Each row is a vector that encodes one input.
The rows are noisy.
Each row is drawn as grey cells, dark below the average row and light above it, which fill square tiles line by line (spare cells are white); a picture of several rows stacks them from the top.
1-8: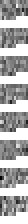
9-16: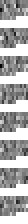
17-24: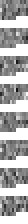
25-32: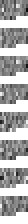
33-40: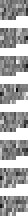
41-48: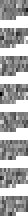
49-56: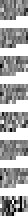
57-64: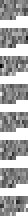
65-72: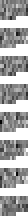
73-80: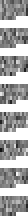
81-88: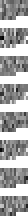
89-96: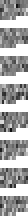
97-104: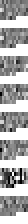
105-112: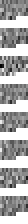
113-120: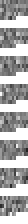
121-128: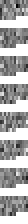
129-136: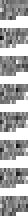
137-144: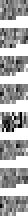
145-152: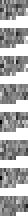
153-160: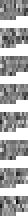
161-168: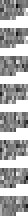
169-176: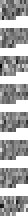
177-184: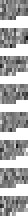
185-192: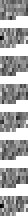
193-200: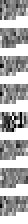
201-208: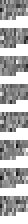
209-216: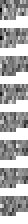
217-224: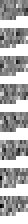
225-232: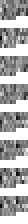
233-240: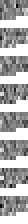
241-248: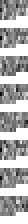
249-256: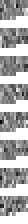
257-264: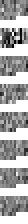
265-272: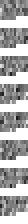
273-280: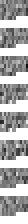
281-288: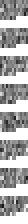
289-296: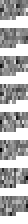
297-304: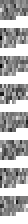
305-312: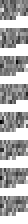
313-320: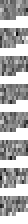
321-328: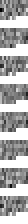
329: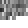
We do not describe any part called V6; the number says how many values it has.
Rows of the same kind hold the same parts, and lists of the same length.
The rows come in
3 kinds.
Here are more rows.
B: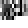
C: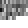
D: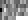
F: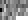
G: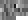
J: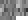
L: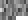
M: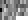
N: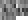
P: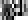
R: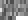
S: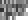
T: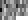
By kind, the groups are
B, P
C, D, F, M, S, T
G, J, L, N, R

